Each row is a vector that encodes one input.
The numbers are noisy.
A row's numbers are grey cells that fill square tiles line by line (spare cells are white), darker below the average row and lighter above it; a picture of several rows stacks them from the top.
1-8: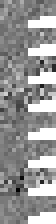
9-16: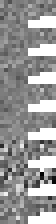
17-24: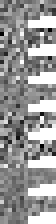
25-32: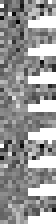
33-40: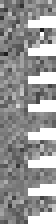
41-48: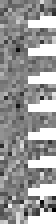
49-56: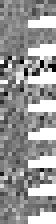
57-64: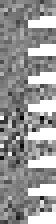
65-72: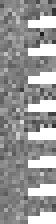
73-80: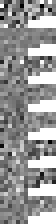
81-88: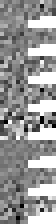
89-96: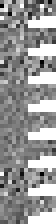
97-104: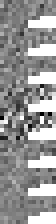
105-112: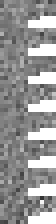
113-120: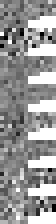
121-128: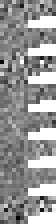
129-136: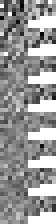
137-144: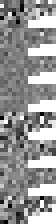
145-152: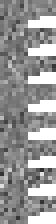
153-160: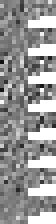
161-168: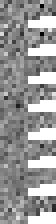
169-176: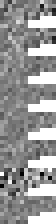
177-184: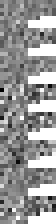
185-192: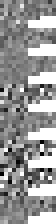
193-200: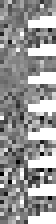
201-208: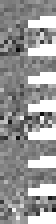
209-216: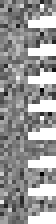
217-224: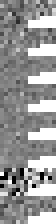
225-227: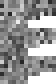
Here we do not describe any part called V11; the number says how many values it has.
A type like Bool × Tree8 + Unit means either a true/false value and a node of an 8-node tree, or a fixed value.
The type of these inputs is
(Circle9 + Circle10) × V11.
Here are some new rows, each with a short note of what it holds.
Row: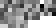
a point on a 10-point circle and a value of V11
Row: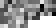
a point on a 9-point circle and a value of V11
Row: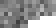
a point on a 10-point circle and a value of V11
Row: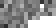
a point on a 9-point circle and a value of V11
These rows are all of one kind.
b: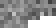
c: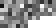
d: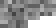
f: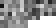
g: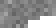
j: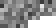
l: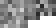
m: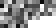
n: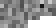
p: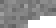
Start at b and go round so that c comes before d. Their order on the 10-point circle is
b, n, f, j, c, m, d, g, p, l.
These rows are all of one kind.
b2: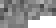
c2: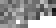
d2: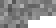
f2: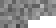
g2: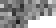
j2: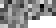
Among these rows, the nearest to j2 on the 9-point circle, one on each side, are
c2 and f2.
